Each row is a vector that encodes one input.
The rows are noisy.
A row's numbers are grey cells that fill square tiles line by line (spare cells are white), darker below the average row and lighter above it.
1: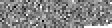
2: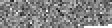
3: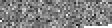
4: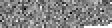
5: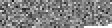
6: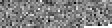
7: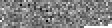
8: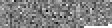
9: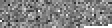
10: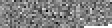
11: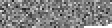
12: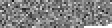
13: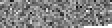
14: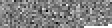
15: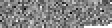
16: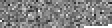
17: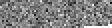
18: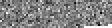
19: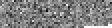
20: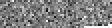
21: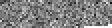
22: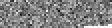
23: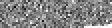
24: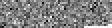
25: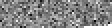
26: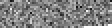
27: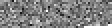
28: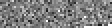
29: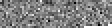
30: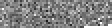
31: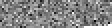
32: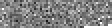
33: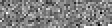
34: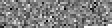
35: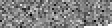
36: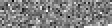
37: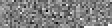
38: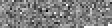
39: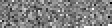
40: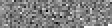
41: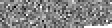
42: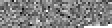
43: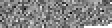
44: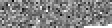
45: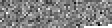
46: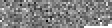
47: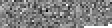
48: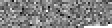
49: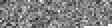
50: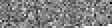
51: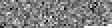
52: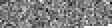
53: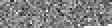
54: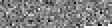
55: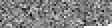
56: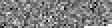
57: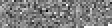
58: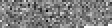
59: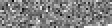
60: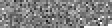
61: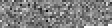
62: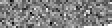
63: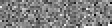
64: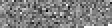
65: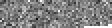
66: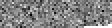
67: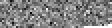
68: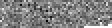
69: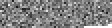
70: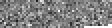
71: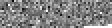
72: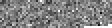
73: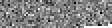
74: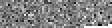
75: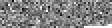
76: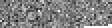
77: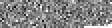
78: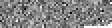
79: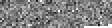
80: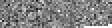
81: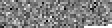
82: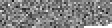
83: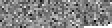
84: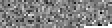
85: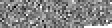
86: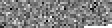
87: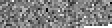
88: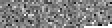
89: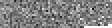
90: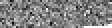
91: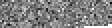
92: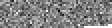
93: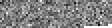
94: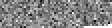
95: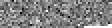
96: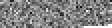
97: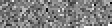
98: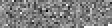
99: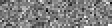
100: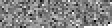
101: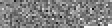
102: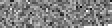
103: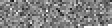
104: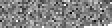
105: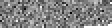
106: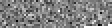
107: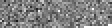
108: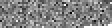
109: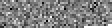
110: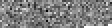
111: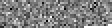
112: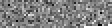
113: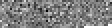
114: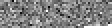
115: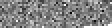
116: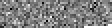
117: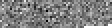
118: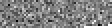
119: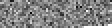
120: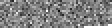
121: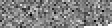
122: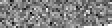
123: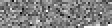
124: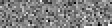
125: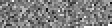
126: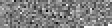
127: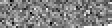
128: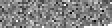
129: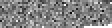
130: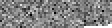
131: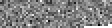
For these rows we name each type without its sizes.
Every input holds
either a point on a line, or a list of points on a circle.
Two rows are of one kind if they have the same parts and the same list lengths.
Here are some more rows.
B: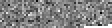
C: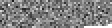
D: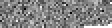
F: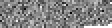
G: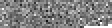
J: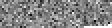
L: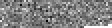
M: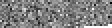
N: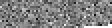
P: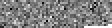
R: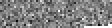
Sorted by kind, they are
B, M, N, R
C, D, F, J
G, L
P

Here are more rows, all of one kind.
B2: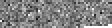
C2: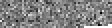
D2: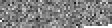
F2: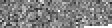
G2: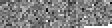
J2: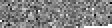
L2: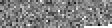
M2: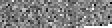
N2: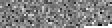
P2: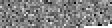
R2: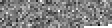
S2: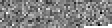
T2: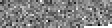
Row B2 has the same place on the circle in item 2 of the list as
C2, J2 and N2.
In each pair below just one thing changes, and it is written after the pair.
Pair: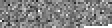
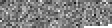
the place on the circle in item 2 of the list
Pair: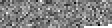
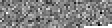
the place on the circle in item 2 of the list
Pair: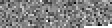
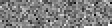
the place on the circle in item 1 of the list
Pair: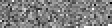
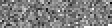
the place on the circle in item 2 of the list
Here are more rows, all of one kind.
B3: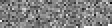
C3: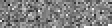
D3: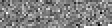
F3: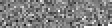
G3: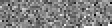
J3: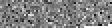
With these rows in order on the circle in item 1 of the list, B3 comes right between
C3 and G3.
